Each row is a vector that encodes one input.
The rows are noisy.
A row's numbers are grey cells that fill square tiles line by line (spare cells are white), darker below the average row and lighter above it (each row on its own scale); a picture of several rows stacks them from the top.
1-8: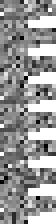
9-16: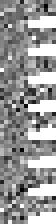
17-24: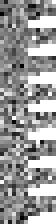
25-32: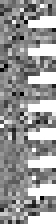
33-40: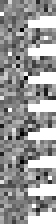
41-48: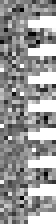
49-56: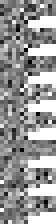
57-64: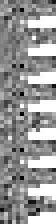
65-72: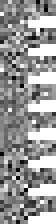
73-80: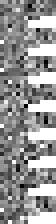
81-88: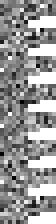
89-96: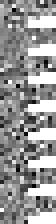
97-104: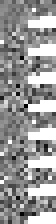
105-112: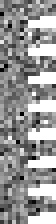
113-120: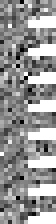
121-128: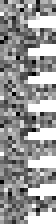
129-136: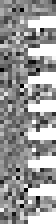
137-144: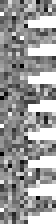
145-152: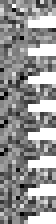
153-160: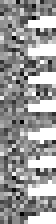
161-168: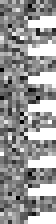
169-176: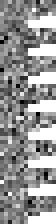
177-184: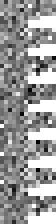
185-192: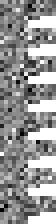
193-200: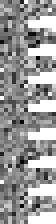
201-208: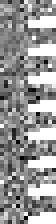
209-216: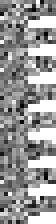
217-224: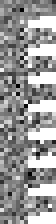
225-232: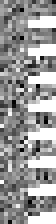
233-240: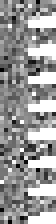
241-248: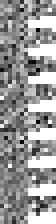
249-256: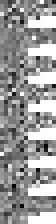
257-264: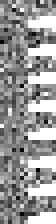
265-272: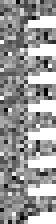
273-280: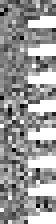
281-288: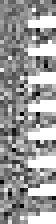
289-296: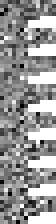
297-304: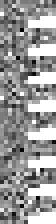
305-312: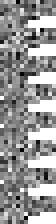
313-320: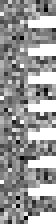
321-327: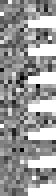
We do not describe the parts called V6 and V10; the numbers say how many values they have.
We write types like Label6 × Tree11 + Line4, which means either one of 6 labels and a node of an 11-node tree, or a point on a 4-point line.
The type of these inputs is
Bool × (Line8 + V6) + V10.
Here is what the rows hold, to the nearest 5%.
About 65% of them hold a true/false value, together with either a point on an 8-point line, or a value of V6. The rest hold a value of V10.
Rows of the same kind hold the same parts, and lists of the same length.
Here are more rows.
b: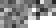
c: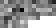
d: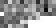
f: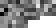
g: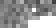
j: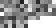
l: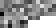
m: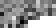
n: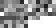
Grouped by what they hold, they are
b, c, g
d, j, n
f, l, m

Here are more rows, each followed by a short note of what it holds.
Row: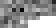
a true/false value and a value of V6
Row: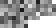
a point on an 8-point line and a true/false value
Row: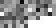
a point on an 8-point line and a true/false value
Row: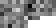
a value of V10
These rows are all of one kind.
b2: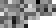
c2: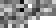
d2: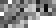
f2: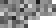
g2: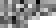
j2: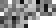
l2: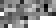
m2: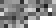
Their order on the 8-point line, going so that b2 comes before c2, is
l2, d2, m2, j2, b2, f2, c2, g2.
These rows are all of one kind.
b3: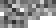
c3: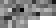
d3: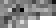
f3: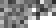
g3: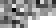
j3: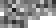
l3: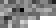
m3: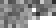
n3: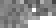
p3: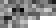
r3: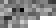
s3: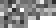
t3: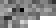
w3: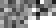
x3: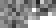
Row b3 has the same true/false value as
g3, j3, n3 and x3.
